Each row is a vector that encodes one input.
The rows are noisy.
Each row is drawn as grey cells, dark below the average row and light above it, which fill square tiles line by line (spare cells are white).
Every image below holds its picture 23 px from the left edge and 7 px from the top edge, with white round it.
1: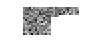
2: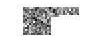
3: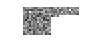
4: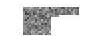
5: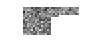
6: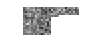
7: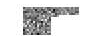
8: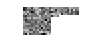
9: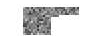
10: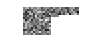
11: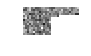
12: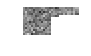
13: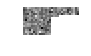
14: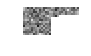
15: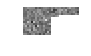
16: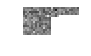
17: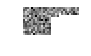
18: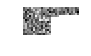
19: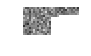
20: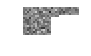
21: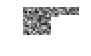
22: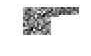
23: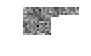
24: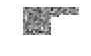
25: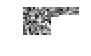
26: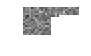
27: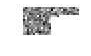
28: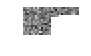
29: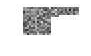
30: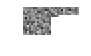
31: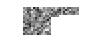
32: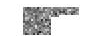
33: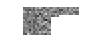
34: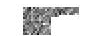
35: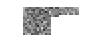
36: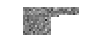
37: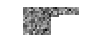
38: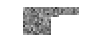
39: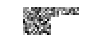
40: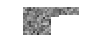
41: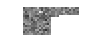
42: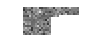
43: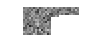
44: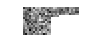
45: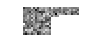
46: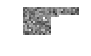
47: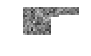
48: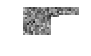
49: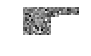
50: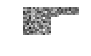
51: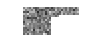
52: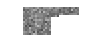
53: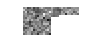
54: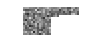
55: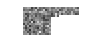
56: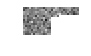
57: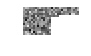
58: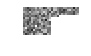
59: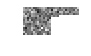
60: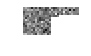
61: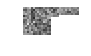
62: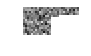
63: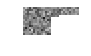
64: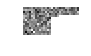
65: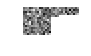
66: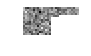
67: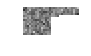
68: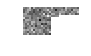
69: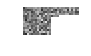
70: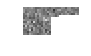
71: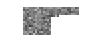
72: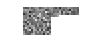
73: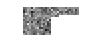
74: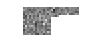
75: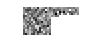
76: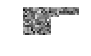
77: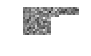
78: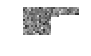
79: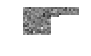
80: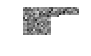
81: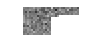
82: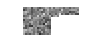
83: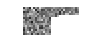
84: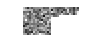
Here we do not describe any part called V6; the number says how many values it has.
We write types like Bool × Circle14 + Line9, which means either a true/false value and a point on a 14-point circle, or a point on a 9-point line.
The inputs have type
(Bool × Bool × Bool × Bool + Unit) × Line3 × Line5 × V6.
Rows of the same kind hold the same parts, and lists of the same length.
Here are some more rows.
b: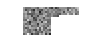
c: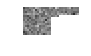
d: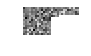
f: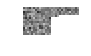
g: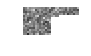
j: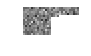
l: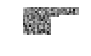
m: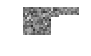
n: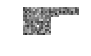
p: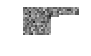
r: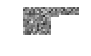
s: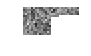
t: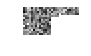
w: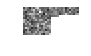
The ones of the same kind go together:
b, c, d, n, t
f, g, j, l, m, p, r, s, w

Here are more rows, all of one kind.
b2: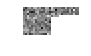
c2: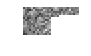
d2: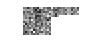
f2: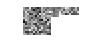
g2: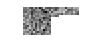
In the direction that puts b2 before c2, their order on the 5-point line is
d2, f2, b2, c2, g2.
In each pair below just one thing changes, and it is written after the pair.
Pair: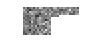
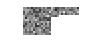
the value of V6
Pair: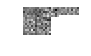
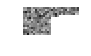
the place on the 3-point line
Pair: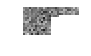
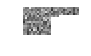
the value of V6
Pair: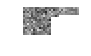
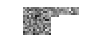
the value of V6
